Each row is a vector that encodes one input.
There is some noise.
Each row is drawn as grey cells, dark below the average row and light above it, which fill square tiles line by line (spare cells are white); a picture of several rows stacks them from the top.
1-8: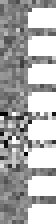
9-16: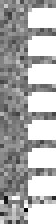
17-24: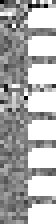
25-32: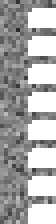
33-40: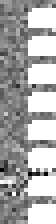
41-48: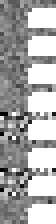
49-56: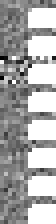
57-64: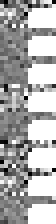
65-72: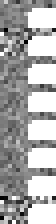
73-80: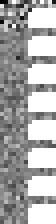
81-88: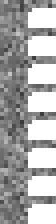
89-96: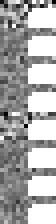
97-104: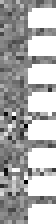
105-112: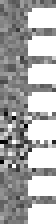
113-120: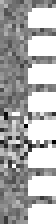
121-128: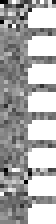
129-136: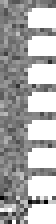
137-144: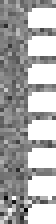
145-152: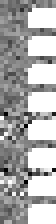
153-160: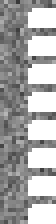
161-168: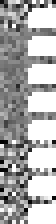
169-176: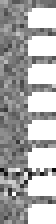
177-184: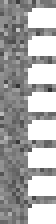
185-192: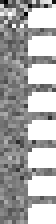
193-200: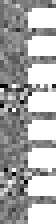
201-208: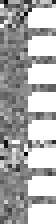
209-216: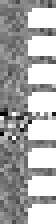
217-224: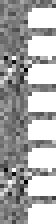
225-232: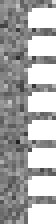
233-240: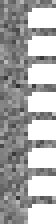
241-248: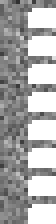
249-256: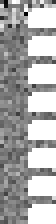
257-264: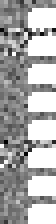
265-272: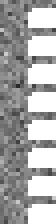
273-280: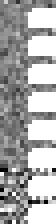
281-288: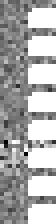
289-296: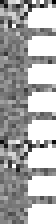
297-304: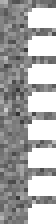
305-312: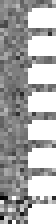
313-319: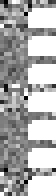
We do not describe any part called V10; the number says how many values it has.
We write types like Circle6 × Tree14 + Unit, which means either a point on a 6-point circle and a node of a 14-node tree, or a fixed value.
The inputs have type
Bool × Bool × Bool × Bool × V10 + Tree8.
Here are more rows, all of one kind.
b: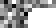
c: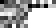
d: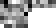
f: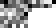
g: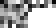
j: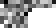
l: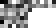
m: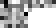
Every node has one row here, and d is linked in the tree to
j and m.
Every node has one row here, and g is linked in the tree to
l.
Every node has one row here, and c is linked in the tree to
f.
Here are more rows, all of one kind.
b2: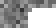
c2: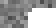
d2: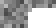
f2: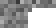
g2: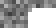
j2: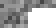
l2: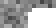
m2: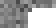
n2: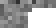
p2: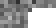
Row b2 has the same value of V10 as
d2 and m2.
